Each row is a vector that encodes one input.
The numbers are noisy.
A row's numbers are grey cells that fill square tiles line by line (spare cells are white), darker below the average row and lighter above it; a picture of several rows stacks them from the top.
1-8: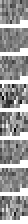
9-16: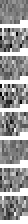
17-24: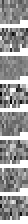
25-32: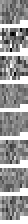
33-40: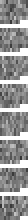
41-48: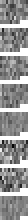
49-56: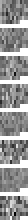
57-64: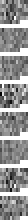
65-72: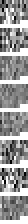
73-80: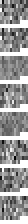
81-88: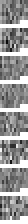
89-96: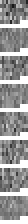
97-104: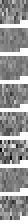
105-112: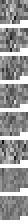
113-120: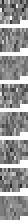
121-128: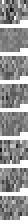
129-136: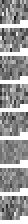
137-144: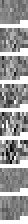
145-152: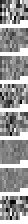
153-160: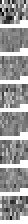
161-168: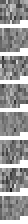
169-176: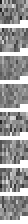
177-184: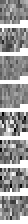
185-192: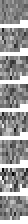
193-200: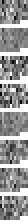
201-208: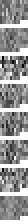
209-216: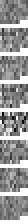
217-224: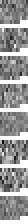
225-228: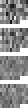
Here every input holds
a list of up to two points on a 9-point circle.
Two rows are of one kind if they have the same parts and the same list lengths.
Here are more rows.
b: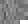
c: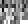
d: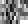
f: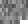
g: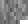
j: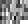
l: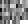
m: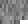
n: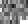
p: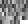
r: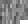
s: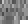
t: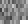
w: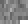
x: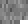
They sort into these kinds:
b, s, t, w
c
d, f, g, j, l, m, n, p, r, x

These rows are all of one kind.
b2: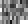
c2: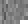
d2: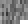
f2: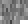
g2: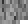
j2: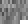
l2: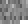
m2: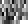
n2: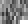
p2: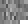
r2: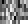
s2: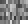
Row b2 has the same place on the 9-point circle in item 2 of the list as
c2, f2, g2 and l2.
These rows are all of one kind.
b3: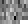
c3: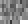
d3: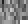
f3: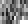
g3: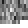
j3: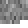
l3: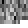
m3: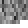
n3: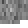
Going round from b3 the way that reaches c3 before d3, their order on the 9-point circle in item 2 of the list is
b3, g3, n3, c3, m3, j3, l3, d3, f3.
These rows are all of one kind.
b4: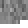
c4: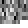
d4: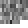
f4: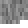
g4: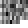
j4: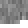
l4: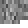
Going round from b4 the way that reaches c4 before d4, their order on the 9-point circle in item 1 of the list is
b4, f4, j4, c4, l4, d4, g4.
